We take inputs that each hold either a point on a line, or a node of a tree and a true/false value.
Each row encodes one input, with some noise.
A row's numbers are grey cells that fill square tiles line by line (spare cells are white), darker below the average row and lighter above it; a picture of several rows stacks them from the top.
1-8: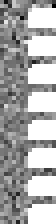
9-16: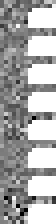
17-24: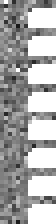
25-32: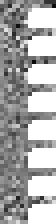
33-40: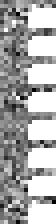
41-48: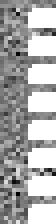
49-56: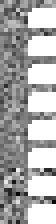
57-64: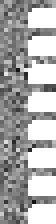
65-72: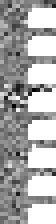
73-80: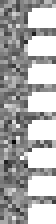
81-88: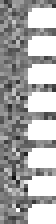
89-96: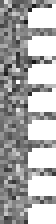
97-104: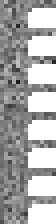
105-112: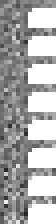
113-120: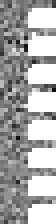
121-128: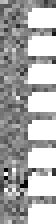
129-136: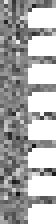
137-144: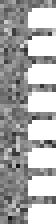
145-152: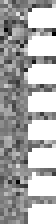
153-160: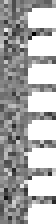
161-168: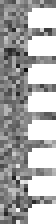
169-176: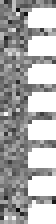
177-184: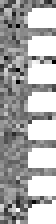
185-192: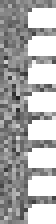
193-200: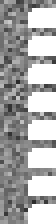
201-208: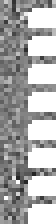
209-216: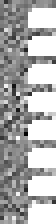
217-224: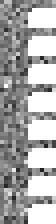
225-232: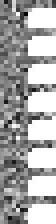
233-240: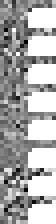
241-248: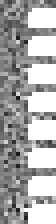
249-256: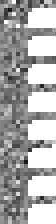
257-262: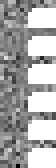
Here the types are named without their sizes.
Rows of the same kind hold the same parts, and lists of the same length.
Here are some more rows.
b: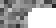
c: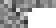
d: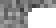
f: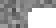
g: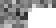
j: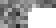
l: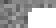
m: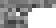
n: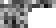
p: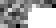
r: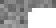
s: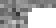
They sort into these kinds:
b, c, d, f, r, s
g, j, l, m, n, p

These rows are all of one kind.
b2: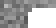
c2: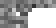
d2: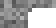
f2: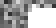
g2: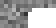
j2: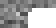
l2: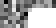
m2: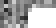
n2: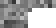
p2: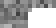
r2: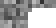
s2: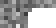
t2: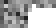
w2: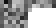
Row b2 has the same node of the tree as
d2, g2, p2 and t2.
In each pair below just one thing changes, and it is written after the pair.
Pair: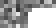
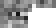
the true/false value
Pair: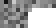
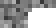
the true/false value
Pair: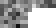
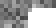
the node of the tree
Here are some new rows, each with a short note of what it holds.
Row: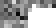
a node of a tree and a true/false value
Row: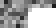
a point on a line
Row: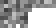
a node of a tree and a true/false value
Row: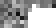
a node of a tree and a true/false value
